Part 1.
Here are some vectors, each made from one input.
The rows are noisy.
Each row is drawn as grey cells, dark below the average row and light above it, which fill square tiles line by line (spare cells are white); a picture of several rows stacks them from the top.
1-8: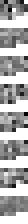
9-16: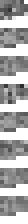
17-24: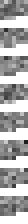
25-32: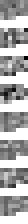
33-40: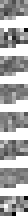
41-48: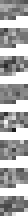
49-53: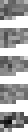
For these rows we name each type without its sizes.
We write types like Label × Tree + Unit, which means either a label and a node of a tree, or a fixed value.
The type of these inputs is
Tree.
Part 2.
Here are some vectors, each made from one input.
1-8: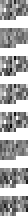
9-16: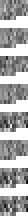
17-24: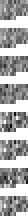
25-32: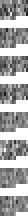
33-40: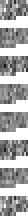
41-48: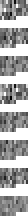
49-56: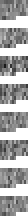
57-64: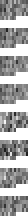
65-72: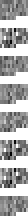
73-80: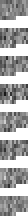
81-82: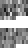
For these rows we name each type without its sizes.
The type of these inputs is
Line.
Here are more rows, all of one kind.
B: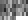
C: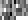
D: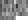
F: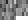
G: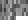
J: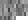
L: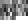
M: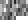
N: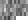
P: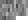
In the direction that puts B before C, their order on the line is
L, B, G, F, D, P, J, N, M, C.
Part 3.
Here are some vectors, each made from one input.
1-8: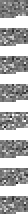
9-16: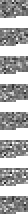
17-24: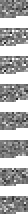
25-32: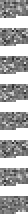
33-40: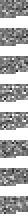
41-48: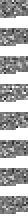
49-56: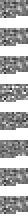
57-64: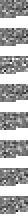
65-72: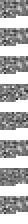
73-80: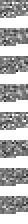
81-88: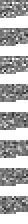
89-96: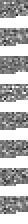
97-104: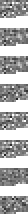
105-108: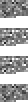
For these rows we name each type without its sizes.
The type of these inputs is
Line.
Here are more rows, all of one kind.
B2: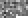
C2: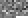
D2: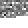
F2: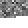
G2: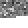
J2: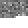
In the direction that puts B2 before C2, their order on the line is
F2, B2, G2, C2, J2, D2.
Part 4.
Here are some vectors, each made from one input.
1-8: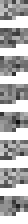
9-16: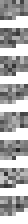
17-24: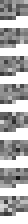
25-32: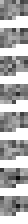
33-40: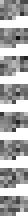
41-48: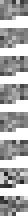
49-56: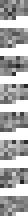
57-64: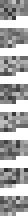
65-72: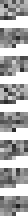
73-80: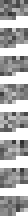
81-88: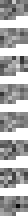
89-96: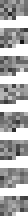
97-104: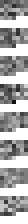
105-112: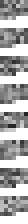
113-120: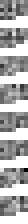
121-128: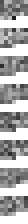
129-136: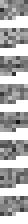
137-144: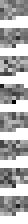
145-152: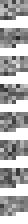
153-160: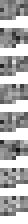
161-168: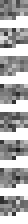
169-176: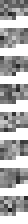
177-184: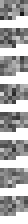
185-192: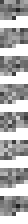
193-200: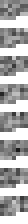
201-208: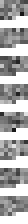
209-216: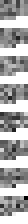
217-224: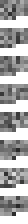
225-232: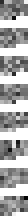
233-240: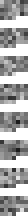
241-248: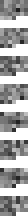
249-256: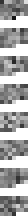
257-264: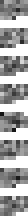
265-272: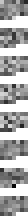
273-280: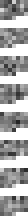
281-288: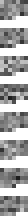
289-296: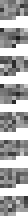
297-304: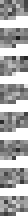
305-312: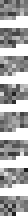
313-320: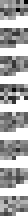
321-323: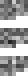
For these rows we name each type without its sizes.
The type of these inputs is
Line.
